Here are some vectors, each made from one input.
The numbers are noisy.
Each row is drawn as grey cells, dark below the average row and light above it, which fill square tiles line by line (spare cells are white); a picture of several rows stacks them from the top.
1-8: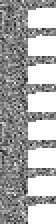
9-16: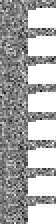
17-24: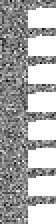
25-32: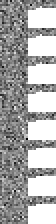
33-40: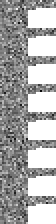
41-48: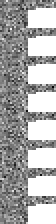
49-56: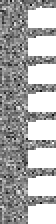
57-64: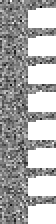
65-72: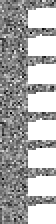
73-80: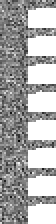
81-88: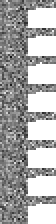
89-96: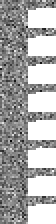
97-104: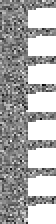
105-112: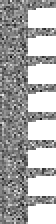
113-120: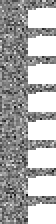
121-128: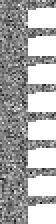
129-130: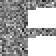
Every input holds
a point on a 5-point line and a true/false value, together with either a fixed value, or a node of an 8-node tree.
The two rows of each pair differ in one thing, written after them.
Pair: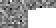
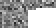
the node of the tree
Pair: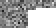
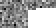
the true/false value
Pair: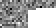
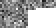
the true/false value
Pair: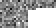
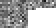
the true/false value
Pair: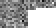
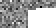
the true/false value
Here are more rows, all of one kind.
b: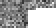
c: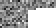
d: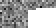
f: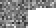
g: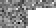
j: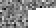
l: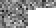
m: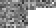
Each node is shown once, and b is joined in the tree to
m.
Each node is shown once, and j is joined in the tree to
d and g.
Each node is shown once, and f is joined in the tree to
m.
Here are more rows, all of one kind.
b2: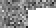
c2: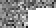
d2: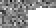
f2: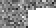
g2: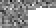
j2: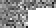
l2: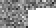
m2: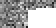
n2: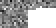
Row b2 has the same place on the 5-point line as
f2 and l2.
